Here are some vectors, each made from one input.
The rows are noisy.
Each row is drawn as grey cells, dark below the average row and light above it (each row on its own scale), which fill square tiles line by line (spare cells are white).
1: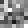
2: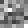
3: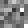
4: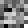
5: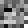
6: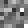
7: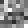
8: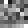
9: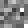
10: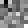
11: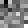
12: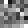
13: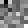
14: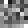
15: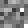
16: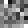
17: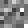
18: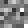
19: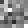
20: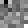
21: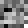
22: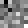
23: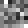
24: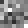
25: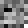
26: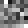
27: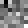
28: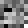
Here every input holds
a point on a 5-point line.
